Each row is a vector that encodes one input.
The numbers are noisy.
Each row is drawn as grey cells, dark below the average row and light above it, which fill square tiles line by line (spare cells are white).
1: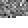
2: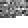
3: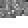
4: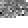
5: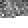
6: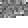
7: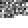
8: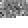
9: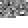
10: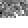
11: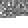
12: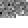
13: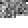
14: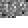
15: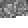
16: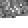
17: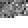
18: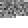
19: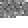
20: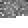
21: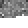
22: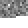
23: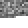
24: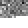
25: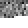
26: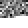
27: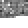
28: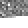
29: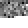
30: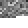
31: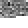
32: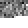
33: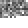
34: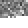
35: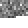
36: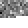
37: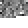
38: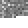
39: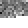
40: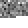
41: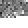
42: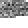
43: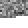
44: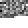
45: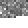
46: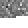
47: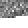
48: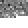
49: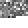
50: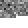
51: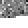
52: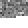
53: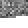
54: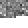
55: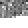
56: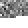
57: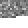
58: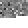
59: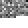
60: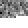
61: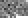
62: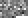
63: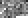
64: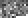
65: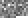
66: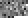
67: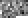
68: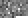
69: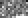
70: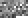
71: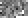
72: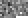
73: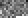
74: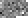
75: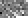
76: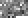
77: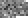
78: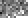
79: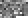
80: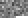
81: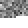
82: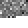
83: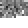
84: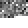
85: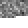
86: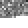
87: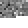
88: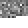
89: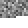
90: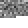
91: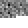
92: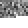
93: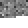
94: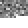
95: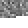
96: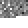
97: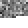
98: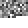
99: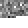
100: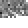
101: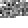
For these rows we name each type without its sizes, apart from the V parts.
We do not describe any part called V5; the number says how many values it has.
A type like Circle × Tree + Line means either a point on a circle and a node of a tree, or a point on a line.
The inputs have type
List(Circle × V5).
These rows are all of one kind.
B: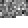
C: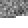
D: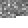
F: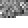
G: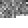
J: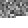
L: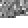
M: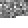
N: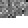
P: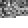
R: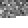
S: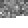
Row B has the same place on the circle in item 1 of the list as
C and N.
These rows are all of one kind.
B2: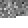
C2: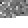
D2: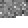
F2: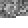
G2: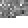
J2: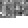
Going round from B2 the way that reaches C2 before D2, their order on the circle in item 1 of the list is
B2, C2, G2, D2, F2, J2.
